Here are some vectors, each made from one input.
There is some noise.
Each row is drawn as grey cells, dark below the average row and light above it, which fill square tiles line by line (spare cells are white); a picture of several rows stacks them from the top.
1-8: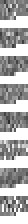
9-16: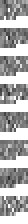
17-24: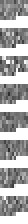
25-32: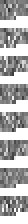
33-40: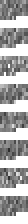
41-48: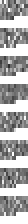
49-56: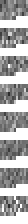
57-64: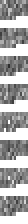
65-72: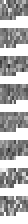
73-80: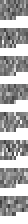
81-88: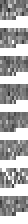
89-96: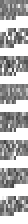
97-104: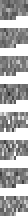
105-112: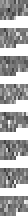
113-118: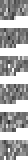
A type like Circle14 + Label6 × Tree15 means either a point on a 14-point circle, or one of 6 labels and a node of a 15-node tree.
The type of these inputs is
Label6.
